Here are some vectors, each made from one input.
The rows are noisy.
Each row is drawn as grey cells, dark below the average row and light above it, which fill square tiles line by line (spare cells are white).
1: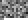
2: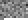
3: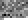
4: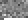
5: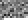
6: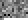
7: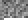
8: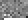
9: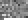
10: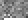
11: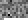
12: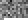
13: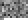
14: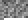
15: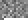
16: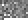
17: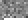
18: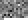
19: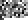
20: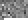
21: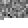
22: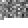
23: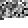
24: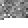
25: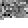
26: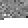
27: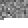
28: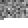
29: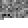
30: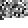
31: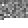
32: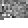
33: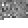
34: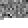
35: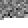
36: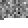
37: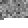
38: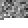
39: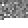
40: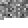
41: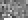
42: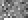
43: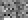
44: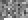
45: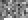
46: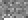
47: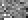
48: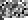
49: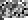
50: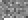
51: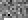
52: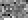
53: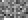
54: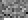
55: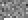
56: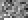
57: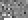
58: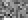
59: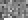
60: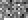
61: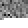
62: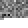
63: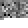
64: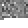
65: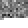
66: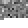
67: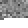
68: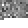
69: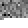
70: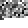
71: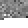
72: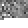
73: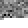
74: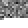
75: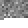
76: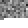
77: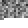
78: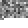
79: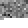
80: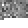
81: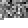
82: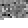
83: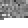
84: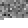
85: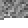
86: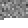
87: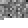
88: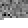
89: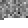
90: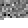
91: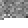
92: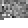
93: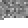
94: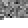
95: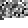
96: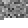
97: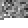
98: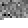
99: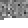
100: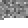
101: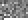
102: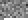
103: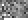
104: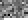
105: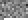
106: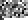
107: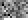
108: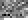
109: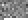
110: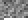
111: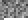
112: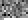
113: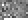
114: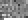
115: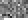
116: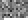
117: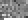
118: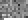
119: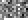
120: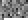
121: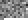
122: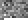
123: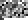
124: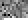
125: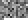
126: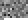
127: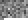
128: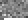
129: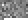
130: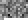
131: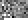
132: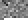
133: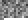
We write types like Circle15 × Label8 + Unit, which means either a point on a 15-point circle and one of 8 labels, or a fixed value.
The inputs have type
List2(Line14).
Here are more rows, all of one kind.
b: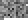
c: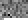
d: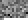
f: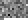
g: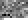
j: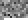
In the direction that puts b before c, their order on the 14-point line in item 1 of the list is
g, d, b, f, j, c.
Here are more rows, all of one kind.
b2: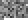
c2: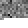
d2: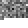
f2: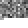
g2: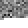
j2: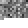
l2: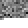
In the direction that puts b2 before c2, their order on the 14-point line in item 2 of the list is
d2, b2, l2, j2, c2, f2, g2.
